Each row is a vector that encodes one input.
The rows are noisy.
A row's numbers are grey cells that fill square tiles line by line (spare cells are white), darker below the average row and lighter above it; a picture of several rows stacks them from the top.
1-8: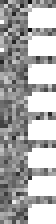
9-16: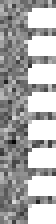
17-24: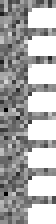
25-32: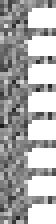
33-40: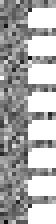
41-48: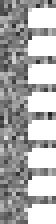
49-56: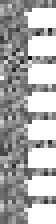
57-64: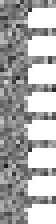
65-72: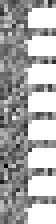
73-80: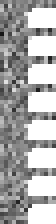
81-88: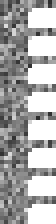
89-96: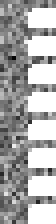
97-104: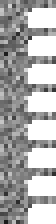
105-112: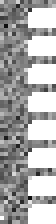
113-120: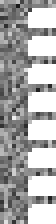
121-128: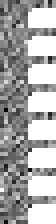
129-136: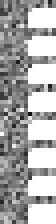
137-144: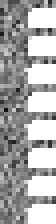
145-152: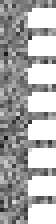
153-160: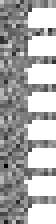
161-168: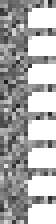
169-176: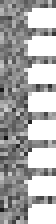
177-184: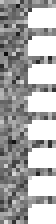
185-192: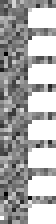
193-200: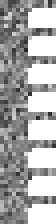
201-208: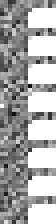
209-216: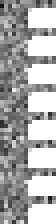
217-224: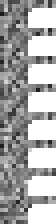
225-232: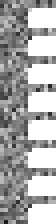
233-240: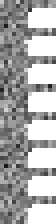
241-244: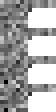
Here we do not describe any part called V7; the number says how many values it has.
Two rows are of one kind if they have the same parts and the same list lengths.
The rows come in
4 kinds.
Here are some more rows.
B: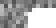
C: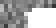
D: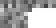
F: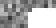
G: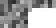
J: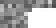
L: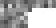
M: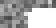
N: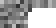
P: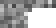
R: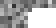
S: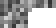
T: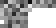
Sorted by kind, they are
B, C, D, F, J, L, M, P, R
G, S
N
T

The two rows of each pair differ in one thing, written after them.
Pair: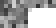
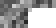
the value of V7
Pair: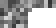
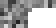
the value of V7
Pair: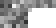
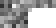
the place on the 9-point line
